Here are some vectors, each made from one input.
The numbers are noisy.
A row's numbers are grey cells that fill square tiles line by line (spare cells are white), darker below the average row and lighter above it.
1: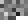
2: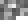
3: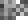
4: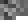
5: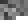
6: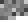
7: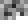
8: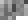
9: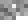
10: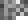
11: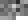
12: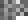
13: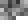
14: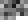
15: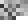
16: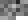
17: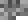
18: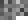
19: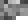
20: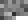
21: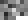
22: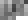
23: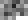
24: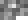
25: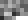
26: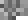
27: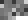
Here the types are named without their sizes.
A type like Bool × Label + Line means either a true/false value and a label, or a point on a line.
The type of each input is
Label.
